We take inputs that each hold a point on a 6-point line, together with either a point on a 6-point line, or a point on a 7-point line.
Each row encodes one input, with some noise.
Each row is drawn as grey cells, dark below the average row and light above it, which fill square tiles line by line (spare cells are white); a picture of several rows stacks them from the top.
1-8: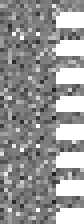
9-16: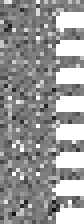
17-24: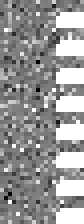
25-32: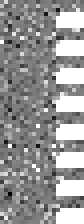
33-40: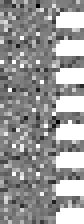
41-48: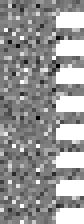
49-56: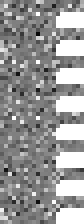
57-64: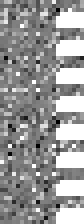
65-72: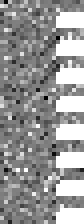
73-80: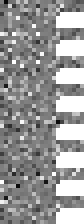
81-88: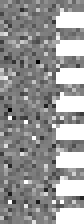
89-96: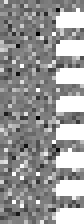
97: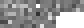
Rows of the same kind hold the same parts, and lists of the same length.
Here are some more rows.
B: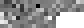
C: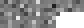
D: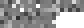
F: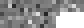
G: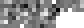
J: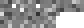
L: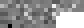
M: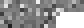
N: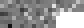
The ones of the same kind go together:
B, C, F, G
D, J, L, M, N

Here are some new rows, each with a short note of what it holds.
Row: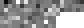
a point on a 6-point line and a point on a 7-point line
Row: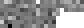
a point on each of two 6-point lines
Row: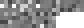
a point on each of two 6-point lines
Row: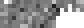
a point on a 6-point line and a point on a 7-point line
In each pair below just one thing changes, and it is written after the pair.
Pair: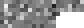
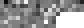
the place on the 7-point line
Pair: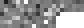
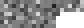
the place on the 7-point line
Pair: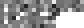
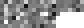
the place on the 6-point line
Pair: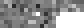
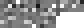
the place on the 7-point line
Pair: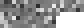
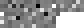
the place on the 6-point line
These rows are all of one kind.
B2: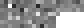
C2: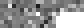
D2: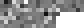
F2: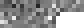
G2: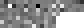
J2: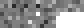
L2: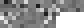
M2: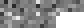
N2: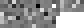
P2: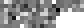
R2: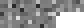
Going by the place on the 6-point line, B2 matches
F2, G2 and R2.
